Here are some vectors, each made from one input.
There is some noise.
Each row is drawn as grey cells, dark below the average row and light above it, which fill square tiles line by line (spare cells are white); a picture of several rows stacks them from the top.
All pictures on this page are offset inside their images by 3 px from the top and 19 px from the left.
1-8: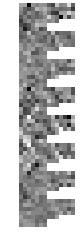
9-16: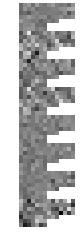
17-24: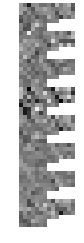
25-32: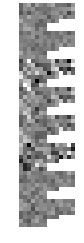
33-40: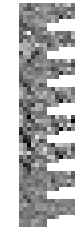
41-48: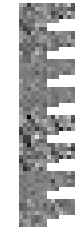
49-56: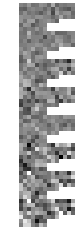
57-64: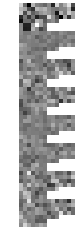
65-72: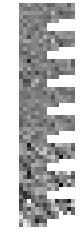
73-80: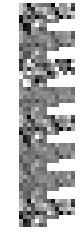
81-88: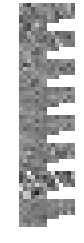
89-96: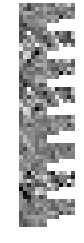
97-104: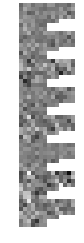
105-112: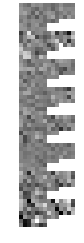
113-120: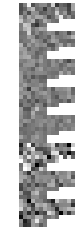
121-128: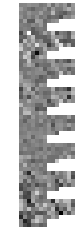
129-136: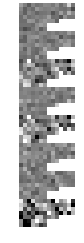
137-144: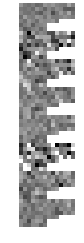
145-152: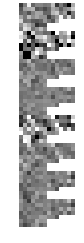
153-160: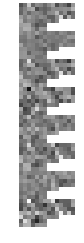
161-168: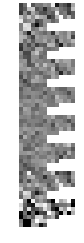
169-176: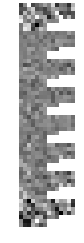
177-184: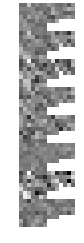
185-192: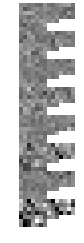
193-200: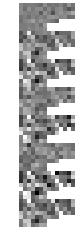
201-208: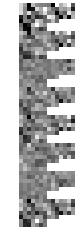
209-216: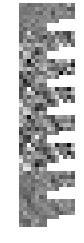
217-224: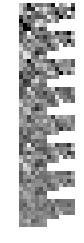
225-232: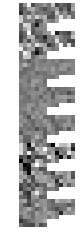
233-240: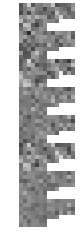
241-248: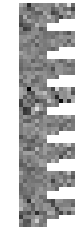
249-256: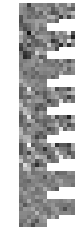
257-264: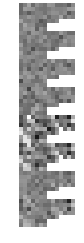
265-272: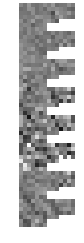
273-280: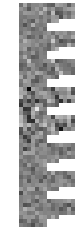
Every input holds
a point on each of four 9-point lines and a true/false value.
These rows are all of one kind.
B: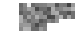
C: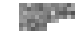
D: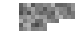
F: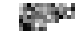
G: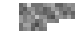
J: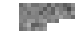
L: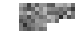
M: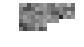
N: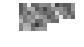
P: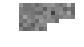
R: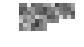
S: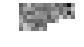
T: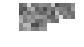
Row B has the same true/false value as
C and S.
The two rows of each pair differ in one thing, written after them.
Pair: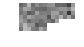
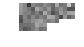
the true/false value
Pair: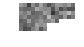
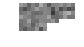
the place on one of the four 9-point lines
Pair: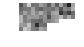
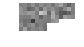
the place on one of the four 9-point lines
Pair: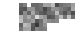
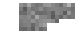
the place on one of the four 9-point lines
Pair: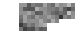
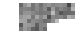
the true/false value
